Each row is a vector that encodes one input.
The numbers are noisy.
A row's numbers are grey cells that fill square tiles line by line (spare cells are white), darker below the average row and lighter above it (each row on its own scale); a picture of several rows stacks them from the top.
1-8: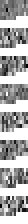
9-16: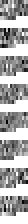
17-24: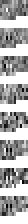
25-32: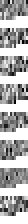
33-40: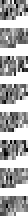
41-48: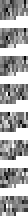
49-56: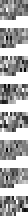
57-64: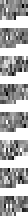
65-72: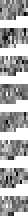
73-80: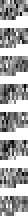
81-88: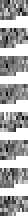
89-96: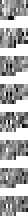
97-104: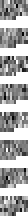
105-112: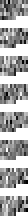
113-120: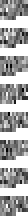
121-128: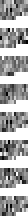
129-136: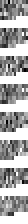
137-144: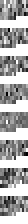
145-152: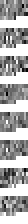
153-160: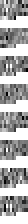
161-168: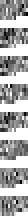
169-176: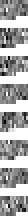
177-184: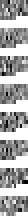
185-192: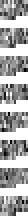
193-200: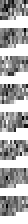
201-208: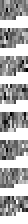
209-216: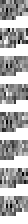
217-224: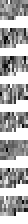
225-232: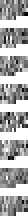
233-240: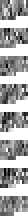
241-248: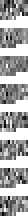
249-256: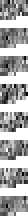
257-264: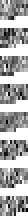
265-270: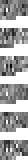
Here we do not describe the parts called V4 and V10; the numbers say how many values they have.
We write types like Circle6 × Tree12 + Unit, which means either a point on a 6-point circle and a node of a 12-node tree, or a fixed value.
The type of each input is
(Bool × Line5 + Line9 × V10) × V4.
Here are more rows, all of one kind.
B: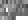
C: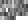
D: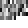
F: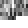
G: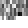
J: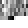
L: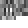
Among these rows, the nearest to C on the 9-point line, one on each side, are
D and G.
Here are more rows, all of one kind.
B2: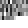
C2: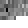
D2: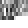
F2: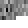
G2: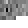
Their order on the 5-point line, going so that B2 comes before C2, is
B2, G2, C2, D2, F2.
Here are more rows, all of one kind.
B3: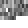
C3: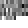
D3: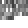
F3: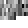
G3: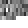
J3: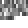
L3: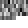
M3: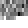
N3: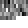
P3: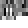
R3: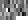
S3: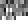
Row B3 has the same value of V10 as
C3, M3 and R3.
